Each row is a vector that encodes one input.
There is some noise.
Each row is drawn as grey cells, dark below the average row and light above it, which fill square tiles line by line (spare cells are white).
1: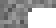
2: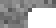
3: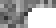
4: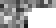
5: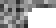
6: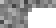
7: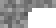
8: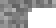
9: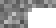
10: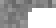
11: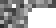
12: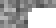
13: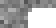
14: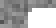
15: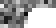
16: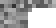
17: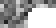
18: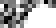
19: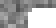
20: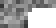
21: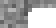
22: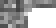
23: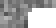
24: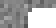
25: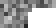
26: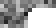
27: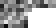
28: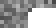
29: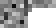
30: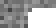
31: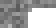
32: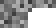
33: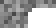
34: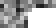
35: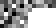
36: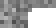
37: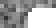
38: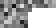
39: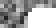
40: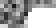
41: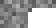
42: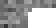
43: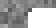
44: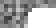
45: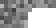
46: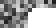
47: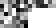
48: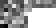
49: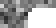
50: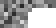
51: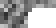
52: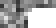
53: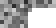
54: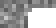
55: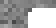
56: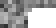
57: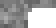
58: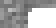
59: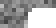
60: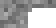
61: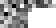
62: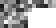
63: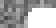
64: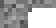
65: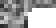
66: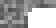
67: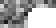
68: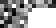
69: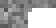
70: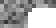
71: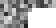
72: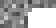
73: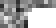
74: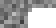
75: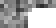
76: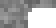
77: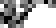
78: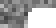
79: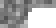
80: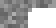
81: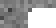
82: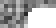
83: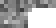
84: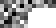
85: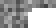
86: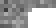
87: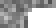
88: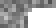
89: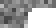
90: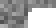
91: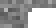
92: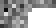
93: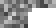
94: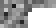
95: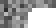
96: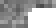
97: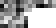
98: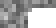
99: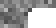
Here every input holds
a point on an 8-point circle, together with either a point on an 8-point circle, or three true/false values.
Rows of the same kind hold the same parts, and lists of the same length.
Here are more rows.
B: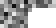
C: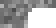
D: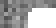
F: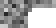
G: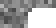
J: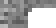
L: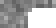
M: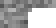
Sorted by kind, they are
B, C, F, G, J, L
D, M

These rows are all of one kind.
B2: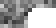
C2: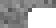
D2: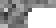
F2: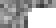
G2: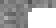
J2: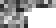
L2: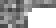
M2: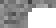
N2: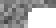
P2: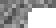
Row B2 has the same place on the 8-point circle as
C2 and D2.
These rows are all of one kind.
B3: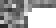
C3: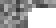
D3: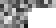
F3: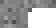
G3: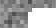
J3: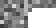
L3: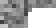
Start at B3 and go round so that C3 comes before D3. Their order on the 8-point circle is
B3, C3, L3, G3, D3, F3, J3.
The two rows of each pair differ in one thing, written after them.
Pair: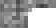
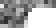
one of the three true/false values
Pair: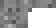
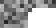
one of the three true/false values
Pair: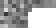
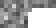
one of the three true/false values
